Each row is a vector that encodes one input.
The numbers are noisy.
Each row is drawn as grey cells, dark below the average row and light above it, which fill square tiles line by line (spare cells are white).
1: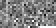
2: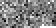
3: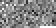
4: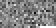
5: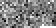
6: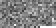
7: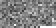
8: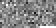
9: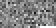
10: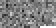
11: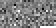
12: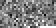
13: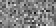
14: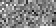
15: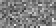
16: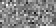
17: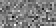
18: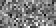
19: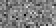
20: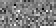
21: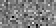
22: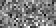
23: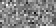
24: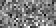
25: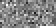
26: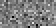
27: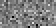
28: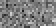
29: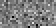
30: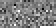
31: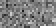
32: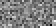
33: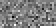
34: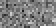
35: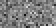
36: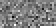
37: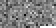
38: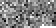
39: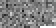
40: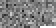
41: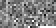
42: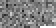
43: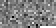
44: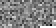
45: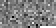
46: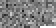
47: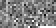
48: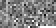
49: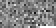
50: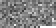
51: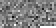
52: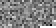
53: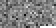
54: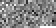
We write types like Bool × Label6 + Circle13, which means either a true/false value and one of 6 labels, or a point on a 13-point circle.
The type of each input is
Line6 + Line7.
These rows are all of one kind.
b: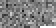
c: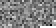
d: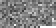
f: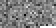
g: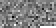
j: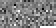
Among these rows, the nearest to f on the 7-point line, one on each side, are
b and g.
